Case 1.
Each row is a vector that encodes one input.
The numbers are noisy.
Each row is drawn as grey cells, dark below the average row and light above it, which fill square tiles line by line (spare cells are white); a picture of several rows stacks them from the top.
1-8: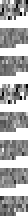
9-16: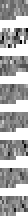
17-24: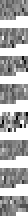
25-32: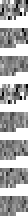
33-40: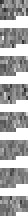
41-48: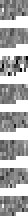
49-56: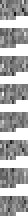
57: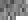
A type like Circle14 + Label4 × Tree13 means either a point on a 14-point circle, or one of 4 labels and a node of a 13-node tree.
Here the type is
Tree7 × Tree7 + Unit.
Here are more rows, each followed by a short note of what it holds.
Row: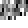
a fixed value
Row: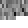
a node of each of two 7-node trees
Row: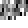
a fixed value
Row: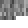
a node of each of two 7-node trees
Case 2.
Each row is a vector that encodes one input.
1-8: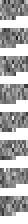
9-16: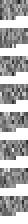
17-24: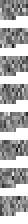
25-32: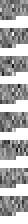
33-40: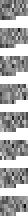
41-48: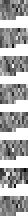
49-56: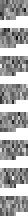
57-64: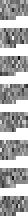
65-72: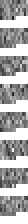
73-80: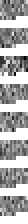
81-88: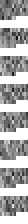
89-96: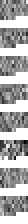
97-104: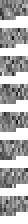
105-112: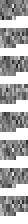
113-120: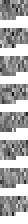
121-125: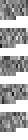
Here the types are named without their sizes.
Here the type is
List(Line).
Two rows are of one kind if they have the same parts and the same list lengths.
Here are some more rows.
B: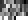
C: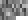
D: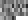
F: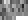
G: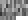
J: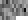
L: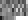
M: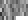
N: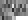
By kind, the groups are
B
C, F, G, J, L, M, N
D

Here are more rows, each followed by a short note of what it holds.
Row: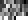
the empty list
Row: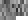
a list of one item
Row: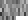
a list of two items
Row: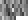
a list of one item
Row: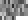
a list of one item
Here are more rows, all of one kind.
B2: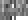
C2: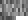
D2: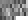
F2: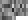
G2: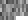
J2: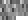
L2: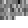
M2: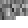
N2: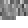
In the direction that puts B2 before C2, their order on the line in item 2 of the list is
N2, D2, M2, L2, J2, F2, B2, C2, G2.
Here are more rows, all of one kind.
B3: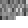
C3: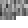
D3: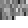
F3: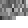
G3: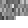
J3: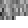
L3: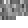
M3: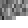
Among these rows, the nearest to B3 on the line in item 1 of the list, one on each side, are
D3 and F3.
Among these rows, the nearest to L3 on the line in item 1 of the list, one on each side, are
C3 and J3.
